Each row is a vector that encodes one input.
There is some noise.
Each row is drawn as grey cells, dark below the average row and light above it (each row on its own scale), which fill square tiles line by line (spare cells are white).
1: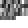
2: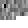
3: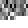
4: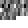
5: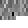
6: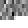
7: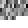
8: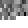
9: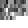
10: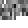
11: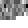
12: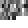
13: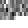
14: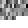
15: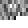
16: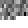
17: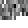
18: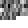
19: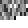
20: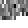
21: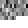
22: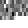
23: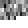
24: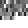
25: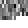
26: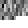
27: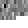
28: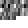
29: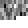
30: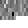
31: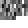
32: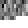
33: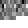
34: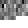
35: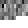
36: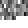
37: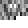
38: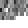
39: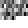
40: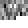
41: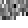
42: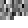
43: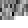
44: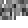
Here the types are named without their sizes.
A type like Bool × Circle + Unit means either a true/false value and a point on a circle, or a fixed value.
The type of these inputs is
Bool × Label + Unit.
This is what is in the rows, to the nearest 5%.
About 15% of them hold a fixed value. The rest hold a label and a true/false value.
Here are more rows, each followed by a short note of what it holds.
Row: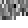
a fixed value
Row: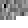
a label and a true/false value
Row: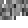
a fixed value
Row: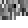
a fixed value
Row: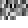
a label and a true/false value
